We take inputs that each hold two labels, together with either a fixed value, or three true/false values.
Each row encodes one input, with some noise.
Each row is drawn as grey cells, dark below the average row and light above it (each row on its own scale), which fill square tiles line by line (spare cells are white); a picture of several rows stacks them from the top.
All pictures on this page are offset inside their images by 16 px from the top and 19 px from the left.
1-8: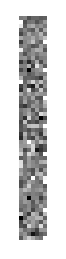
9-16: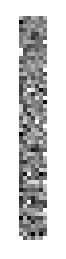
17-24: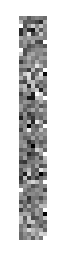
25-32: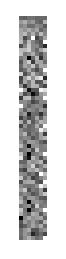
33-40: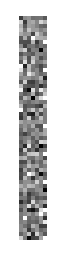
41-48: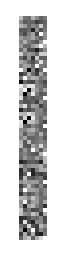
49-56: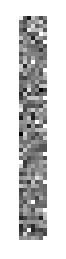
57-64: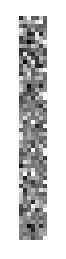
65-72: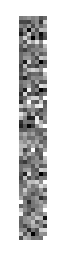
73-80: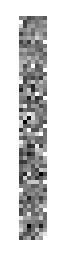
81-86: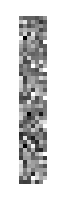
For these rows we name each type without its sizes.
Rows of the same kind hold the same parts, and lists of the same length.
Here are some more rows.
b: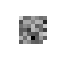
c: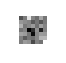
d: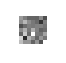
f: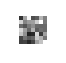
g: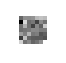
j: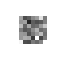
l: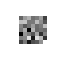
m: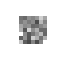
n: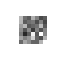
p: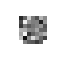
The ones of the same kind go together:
b, c, d, f, j, l, m, n, p
g

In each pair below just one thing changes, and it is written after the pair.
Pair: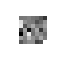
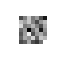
one of the three true/false values
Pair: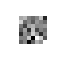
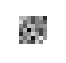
one of the three true/false values
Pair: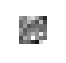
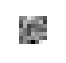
one of the three true/false values
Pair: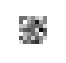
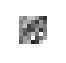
one of the two labels
